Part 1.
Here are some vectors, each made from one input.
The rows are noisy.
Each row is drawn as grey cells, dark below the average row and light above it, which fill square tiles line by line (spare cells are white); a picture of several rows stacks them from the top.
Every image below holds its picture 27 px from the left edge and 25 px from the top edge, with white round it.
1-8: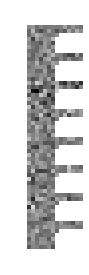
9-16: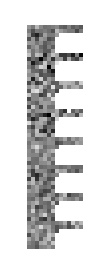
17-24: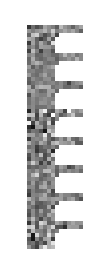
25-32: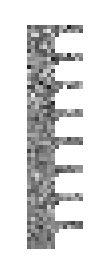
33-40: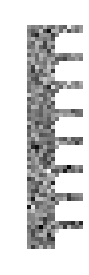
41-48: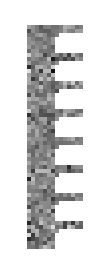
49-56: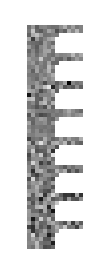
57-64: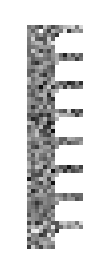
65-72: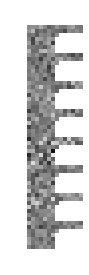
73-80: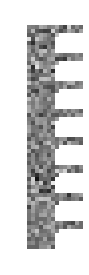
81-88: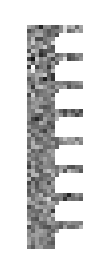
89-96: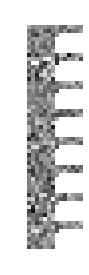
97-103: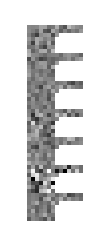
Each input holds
three true/false values.
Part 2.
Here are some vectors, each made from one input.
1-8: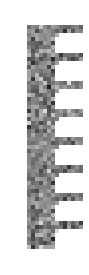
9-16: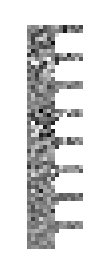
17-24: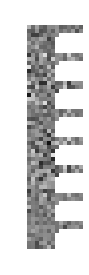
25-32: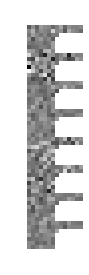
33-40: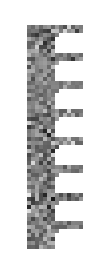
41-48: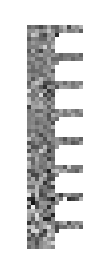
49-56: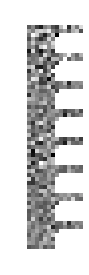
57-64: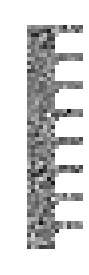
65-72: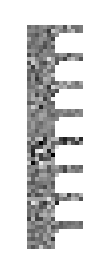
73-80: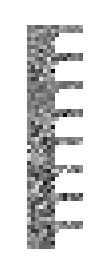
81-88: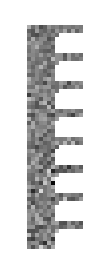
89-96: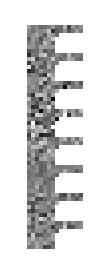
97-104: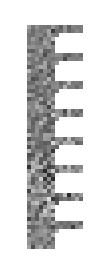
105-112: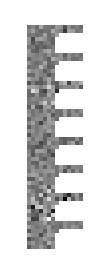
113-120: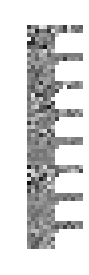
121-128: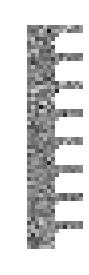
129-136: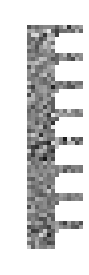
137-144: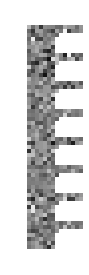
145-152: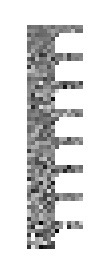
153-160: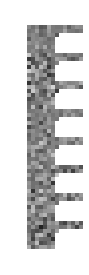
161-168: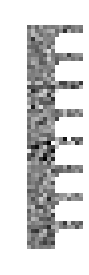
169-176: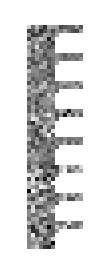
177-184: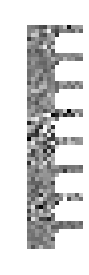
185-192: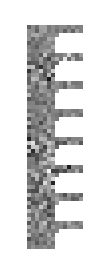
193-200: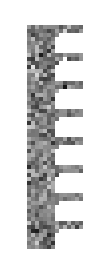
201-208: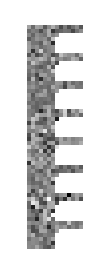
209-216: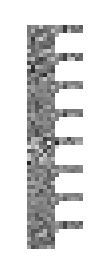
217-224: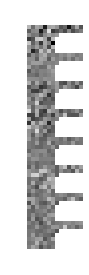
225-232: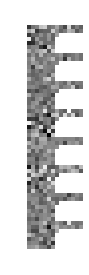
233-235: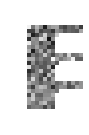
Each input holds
either a fixed value, or three true/false values.
